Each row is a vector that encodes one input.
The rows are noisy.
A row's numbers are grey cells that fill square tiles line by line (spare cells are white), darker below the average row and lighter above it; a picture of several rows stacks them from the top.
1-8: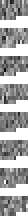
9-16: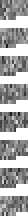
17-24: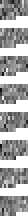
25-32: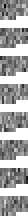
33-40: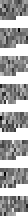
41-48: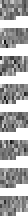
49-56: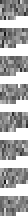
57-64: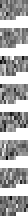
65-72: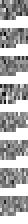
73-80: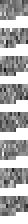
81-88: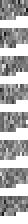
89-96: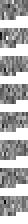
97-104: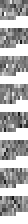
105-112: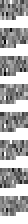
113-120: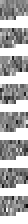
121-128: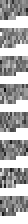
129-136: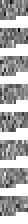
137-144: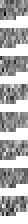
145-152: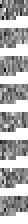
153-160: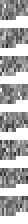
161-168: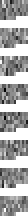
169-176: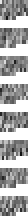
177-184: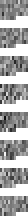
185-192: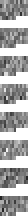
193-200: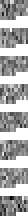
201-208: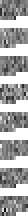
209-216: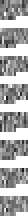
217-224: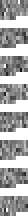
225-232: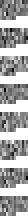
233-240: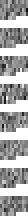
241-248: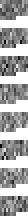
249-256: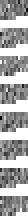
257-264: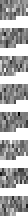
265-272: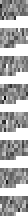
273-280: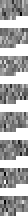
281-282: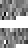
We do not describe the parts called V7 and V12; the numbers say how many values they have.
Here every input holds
a point on a 10-point circle, a point on an 11-point circle, a true/false value, a value of V7 and a value of V12.
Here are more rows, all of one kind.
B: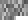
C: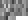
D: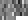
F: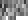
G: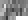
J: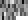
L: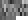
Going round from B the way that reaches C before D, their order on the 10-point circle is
B, C, F, J, L, D, G.
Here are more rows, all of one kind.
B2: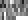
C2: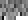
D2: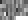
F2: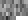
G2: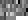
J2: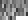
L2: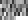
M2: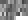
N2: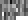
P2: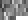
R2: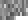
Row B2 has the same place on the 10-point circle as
C2 and P2.
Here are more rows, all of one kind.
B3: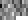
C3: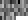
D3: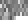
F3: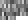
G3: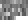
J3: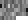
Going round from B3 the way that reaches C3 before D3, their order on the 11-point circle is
B3, F3, C3, G3, J3, D3.
